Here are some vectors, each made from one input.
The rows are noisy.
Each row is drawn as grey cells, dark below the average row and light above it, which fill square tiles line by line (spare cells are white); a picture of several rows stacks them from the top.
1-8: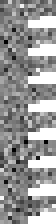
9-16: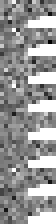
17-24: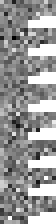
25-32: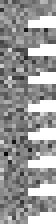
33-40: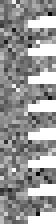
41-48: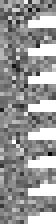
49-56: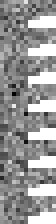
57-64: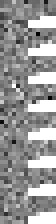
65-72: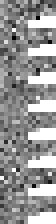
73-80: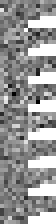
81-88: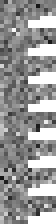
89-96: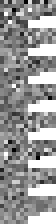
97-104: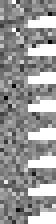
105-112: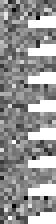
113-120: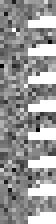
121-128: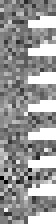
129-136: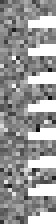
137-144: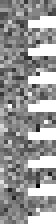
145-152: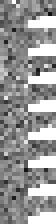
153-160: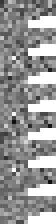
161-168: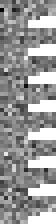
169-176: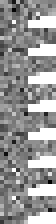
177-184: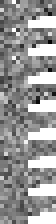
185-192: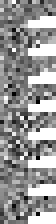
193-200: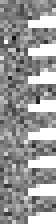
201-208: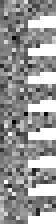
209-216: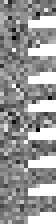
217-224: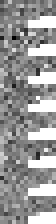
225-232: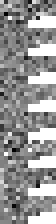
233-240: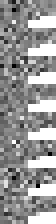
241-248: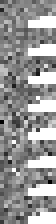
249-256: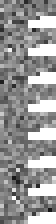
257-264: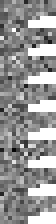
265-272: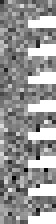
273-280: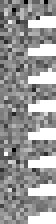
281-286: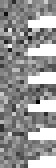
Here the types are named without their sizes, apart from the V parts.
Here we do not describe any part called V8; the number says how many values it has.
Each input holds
a value of V8, together with a list of points on a line.
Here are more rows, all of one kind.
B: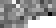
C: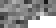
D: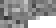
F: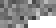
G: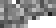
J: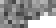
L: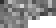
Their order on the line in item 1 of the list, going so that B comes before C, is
G, B, J, D, C, L, F.
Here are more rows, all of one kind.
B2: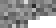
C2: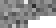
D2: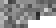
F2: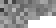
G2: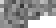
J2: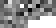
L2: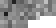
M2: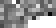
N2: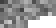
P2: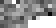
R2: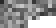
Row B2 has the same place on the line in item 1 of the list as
C2, F2 and G2.
